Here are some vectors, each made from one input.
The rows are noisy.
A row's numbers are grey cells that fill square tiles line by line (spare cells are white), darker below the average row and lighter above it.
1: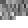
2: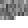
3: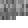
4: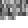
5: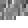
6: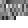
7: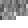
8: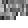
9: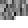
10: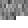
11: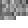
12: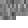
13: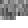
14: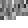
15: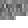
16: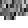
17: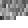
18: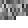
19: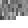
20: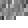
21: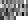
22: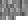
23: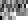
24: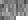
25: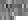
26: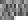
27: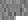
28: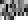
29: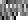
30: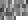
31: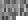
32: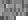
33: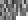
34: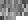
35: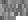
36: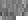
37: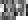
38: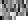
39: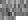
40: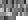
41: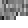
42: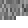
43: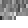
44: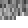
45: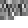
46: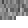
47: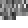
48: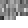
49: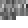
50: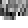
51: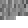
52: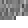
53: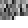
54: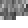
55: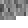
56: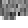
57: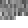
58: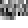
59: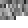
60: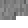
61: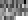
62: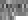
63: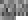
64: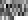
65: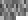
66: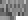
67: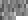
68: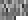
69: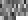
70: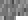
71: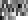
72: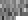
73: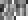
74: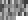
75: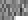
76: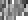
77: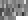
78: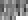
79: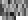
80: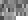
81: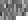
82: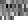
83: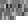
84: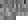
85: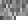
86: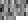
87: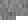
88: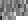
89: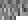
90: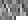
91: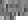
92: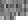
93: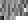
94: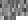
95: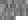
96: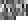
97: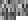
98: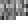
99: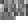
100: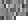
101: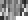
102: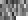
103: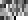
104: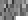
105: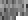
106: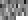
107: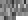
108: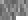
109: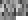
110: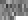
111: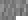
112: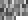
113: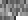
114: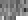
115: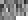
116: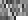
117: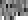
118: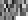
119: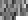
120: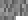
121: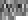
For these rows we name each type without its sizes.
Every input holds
either a point on a circle and a true/false value, or a fixed value.
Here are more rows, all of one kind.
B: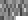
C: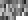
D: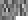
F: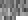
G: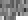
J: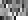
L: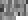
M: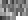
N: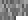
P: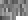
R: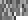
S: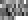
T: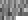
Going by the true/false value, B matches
D, F and J.
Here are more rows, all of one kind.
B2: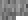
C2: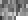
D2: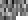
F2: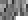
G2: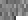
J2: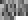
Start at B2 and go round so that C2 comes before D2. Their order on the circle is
B2, J2, G2, C2, F2, D2.
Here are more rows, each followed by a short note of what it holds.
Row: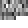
a fixed value
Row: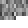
a fixed value
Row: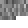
a point on a circle and a true/false value
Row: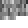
a fixed value
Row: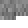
a point on a circle and a true/false value
